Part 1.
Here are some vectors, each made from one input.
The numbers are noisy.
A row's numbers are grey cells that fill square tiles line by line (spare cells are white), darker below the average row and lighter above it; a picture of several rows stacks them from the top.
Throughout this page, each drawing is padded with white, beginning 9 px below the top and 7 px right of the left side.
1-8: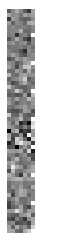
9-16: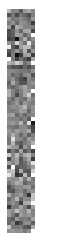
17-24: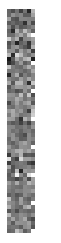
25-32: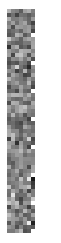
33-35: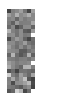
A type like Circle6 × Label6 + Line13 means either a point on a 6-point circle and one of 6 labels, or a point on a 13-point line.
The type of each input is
Bool × Bool × Bool.
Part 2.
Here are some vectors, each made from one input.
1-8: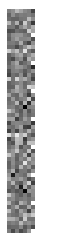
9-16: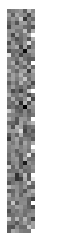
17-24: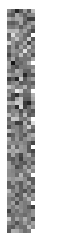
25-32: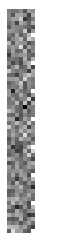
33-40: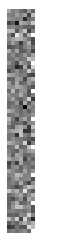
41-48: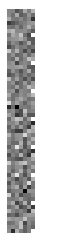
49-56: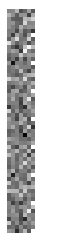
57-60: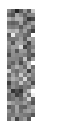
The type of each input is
Circle11.
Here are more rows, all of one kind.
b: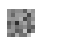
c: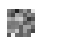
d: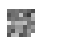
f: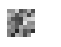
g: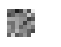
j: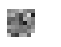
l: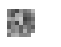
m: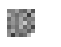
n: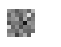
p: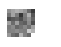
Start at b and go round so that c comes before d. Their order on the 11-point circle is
b, l, c, g, n, j, p, d, f, m.
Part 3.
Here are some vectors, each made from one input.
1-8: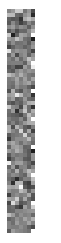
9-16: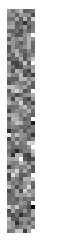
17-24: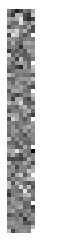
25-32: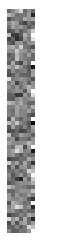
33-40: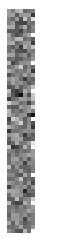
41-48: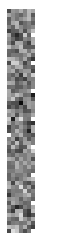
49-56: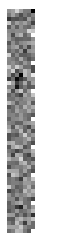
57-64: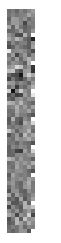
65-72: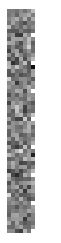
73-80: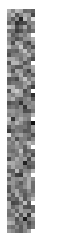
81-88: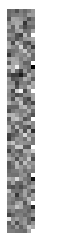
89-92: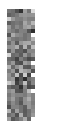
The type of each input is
Line5.
